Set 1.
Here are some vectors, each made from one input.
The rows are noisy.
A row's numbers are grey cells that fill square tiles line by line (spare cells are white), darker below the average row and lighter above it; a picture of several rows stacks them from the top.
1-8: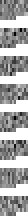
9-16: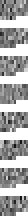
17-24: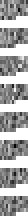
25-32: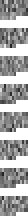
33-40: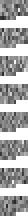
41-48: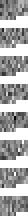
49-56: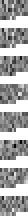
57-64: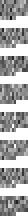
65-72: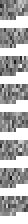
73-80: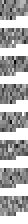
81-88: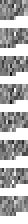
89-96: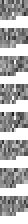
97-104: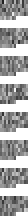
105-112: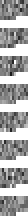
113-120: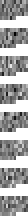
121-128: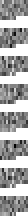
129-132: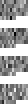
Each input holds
a node of a 12-node tree, together with a list of up to two points on a 7-point line.
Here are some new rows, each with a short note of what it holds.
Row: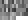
a node of a 12-node tree, together with the empty list
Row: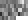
a node of a 12-node tree, together with a list of two items
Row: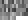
a node of a 12-node tree, together with the empty list
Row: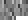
a node of a 12-node tree, together with a list of one item
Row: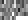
a node of a 12-node tree, together with the empty list
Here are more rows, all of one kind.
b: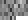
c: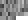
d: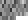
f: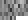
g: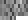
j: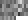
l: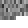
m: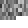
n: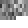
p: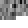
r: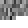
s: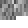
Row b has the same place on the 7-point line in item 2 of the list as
n, r and s.
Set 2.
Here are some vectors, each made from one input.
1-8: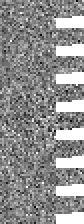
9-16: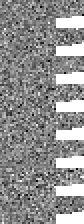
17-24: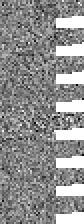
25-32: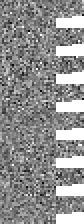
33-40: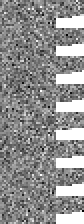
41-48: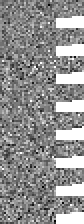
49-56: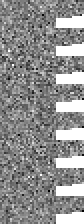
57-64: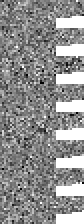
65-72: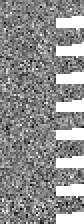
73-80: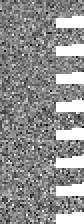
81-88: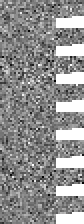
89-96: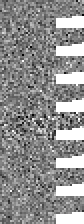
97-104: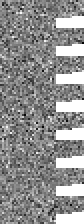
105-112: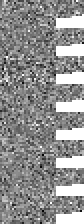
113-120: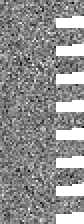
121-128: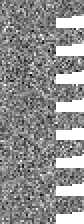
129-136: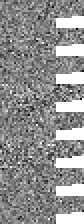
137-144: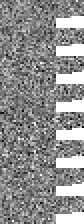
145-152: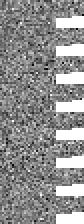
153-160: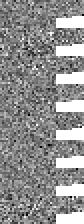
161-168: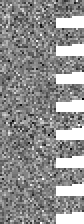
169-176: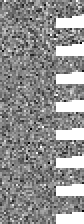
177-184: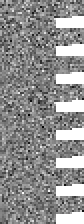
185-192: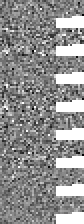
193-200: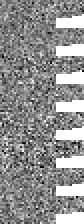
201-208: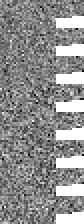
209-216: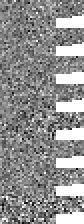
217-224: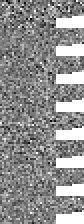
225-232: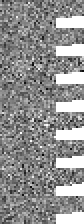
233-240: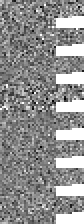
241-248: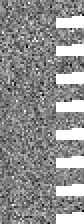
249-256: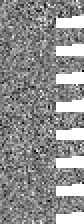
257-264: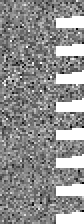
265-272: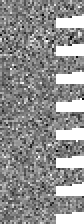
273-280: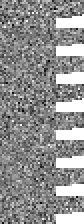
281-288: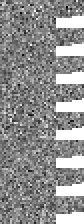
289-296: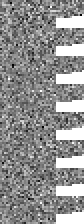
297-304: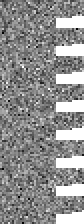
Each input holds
either a fixed value, or one of 9 labels and a true/false value, or a node of an 11-node tree.
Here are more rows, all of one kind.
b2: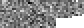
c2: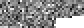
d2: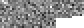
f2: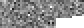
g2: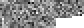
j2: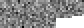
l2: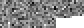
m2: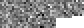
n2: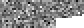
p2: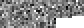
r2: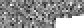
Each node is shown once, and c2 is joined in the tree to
m2.
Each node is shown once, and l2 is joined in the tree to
p2.
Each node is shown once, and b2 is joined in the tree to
f2.
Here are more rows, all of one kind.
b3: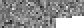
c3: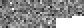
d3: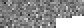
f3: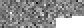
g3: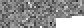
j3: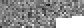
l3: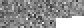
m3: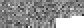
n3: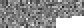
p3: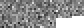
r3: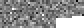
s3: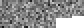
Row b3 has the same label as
d3, p3 and s3.
